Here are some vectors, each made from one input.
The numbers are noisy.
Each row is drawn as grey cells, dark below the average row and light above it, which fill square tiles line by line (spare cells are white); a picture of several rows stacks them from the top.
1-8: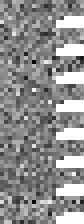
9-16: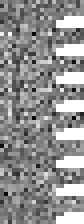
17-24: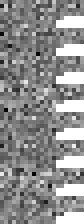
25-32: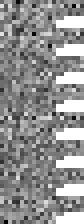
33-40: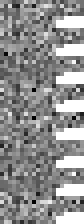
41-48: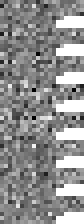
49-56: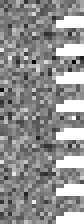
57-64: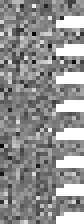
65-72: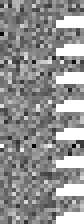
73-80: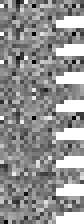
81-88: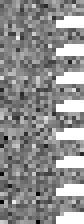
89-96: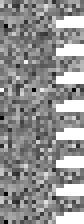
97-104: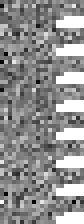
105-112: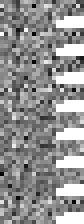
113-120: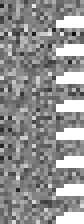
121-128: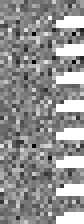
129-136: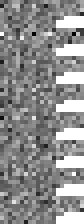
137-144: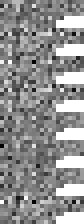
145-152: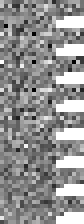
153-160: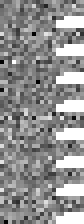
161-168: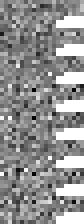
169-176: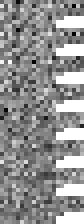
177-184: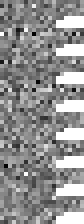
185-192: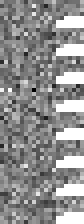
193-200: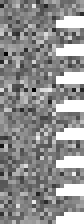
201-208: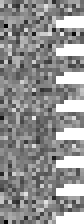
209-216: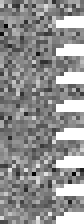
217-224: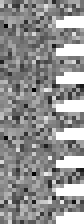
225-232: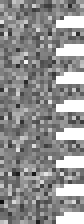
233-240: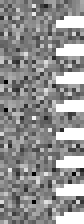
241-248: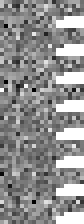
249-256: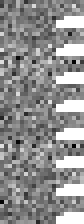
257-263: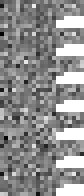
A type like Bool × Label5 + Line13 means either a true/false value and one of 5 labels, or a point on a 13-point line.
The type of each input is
(Bool × Line5 + Line12) × Line11 + Line13.
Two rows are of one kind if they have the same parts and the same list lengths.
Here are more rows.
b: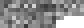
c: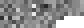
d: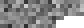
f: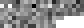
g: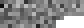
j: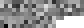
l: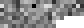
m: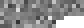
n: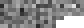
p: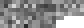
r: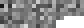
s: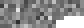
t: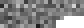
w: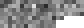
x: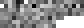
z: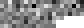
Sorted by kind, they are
b, d, g, n, p, t, w
c, m, r, s
f, j, l, x, z

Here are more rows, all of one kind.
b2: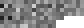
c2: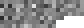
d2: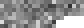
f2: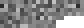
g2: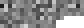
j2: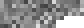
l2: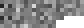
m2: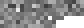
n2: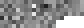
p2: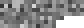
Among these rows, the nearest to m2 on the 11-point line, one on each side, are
c2 and n2.
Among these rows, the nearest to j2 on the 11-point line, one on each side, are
d2 and n2.
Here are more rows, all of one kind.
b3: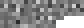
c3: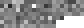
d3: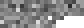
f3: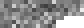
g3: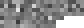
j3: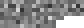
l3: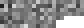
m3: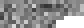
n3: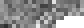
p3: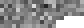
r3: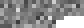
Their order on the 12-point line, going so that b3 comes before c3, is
m3, p3, l3, f3, n3, r3, b3, d3, j3, g3, c3.
